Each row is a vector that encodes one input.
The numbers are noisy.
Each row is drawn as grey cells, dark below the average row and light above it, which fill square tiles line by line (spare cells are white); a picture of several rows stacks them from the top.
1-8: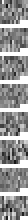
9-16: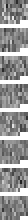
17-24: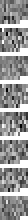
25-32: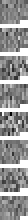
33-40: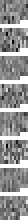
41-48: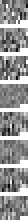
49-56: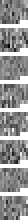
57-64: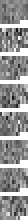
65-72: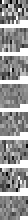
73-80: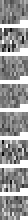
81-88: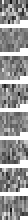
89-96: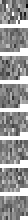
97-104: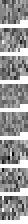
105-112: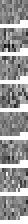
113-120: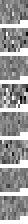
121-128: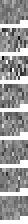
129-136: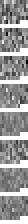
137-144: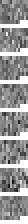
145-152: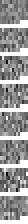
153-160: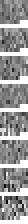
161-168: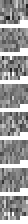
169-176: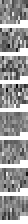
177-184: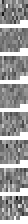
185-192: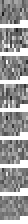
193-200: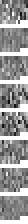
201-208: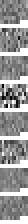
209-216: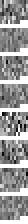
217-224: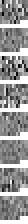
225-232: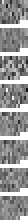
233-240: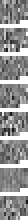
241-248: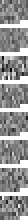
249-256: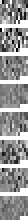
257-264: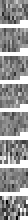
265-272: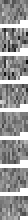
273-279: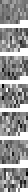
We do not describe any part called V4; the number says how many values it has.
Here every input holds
a list of up to two items, each a true/false value and a value of V4.
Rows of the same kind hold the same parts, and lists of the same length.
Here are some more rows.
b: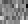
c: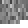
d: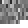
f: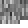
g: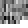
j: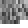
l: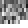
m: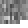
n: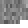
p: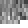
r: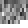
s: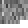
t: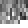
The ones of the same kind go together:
b
c, d, f, g, l, p, t
j, m, n, r, s

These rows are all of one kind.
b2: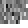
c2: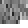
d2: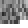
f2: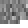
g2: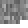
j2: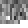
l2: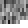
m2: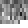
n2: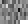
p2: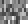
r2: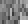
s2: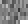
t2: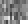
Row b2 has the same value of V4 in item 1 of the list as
l2 and p2.
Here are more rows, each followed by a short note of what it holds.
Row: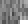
a list of one item
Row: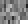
a list of two items
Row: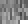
a list of two items
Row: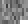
a list of one item
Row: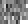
a list of one item
